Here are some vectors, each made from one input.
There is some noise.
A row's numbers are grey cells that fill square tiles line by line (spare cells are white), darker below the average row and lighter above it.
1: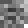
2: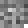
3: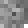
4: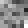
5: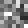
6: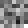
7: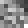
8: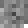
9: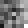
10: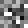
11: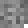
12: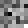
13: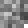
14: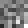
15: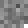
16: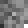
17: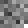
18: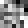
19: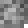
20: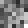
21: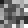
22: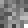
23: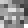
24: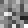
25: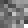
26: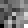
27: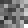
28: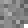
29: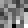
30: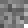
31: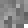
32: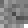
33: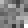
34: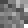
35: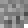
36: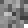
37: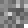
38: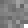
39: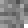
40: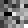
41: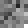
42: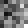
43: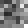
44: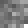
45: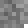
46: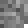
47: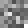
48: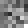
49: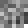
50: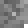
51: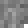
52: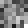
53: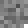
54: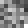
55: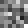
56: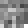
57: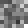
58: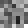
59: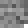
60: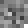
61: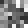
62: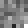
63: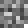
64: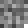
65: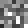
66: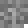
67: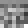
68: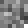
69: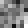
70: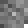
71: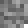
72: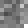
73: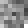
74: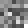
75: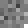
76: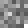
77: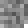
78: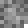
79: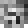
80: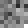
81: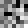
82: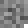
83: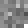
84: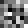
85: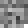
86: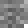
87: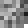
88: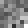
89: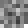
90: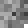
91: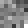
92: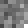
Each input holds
a point on a 4-point line, together with a list of up to two points on a 5-point line.
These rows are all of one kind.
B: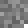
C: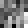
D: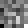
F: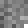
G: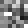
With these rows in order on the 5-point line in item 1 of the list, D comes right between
C and G.
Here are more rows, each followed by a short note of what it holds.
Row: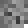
a point on a 4-point line, together with a list of one item
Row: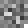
a point on a 4-point line, together with a list of two items
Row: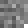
a point on a 4-point line, together with a list of one item
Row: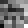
a point on a 4-point line, together with a list of one item
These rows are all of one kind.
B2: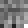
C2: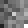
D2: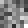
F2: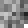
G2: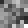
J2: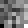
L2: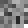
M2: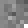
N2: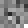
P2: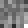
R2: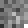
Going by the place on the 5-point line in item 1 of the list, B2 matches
F2, J2, L2 and R2.
